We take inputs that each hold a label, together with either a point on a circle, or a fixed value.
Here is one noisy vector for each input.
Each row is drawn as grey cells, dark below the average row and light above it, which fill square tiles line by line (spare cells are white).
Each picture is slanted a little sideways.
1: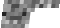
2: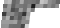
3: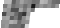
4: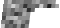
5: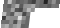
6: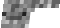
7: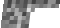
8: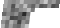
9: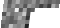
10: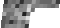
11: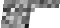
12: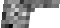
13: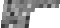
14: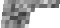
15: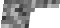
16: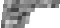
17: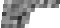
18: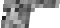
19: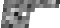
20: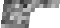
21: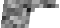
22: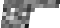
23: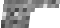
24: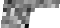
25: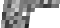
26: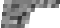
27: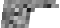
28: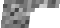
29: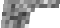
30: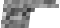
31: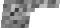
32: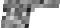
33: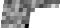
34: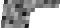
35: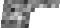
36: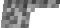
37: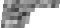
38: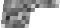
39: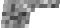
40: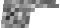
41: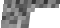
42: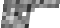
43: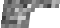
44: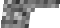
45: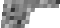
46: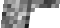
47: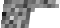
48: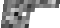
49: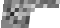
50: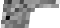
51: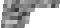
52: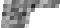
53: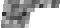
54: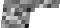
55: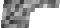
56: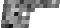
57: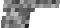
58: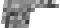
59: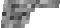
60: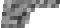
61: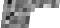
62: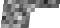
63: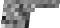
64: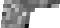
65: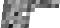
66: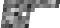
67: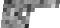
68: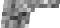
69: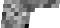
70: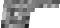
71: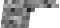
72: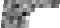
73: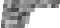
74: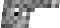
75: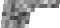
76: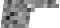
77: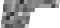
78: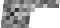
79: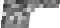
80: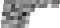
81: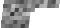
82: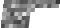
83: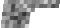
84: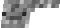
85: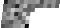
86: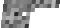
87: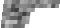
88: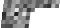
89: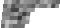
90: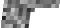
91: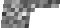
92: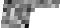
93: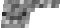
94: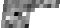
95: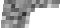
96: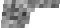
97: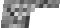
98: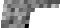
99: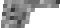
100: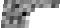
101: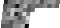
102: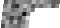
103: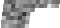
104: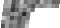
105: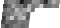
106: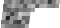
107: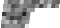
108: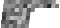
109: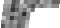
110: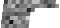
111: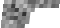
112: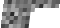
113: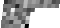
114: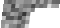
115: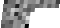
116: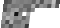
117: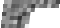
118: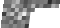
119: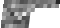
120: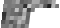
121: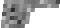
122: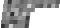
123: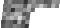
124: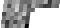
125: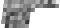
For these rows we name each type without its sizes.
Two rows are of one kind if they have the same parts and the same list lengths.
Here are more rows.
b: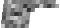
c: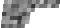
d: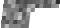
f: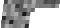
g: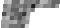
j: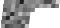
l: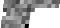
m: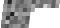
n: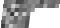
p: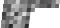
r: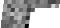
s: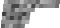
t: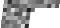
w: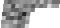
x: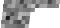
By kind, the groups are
b, d, f, j, l, m, n, p, r, t, x
c, g, s, w

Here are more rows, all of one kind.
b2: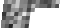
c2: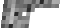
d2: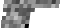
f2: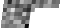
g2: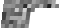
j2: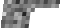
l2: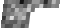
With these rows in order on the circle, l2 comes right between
g2 and j2.
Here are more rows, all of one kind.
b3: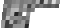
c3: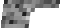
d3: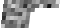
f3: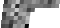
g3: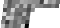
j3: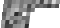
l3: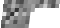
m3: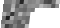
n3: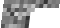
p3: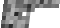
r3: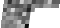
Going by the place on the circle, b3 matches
j3 and p3.
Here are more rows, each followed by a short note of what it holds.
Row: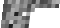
a point on a circle and a label
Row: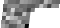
a point on a circle and a label
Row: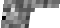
a point on a circle and a label
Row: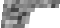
a label
